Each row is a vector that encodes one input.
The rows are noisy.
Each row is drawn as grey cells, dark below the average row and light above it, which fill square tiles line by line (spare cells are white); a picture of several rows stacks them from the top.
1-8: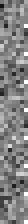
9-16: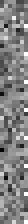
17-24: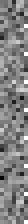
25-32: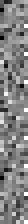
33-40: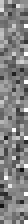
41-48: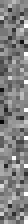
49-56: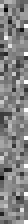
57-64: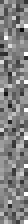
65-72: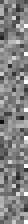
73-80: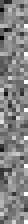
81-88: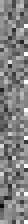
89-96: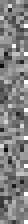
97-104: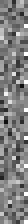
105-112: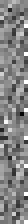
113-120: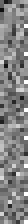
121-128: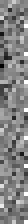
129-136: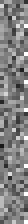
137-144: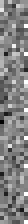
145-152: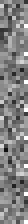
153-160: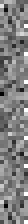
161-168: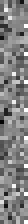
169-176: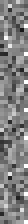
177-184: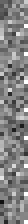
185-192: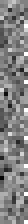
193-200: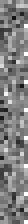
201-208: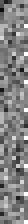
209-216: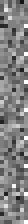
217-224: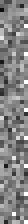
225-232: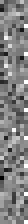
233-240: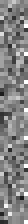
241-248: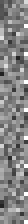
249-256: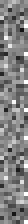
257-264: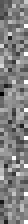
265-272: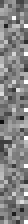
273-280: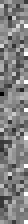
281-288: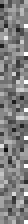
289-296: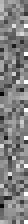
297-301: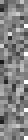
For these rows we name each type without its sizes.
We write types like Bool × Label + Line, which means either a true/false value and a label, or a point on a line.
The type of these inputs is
Bool × Bool × Bool + Line.
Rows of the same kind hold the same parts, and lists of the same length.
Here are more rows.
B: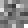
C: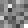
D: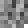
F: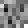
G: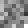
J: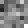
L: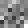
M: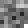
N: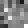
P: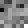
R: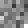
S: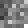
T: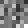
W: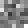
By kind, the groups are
B, C, D, G, L, M, R, W
F, J, N, P, S, T

